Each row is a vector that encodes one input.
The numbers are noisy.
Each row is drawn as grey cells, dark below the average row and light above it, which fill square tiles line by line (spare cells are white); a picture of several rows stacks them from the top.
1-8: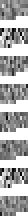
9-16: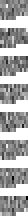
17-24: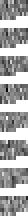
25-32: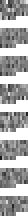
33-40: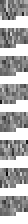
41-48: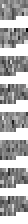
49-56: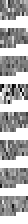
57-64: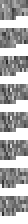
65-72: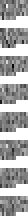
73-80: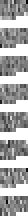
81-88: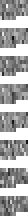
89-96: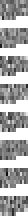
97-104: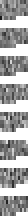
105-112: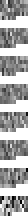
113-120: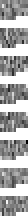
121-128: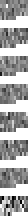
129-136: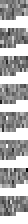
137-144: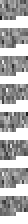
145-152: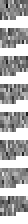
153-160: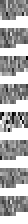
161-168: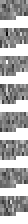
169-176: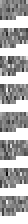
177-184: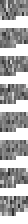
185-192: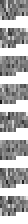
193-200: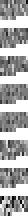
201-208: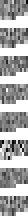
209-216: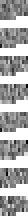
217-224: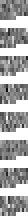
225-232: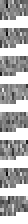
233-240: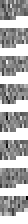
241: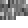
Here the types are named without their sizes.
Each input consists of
a list of points on a line.
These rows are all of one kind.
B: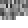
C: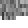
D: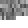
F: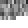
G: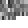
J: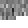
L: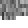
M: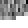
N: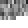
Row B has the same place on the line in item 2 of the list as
C, D and L.
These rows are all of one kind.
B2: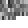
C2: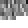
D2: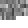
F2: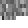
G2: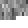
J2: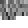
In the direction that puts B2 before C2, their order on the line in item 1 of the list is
B2, J2, F2, D2, G2, C2.
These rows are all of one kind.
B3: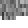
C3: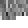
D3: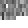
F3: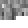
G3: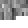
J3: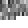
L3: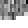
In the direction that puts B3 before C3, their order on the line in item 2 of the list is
B3, F3, G3, L3, D3, J3, C3.
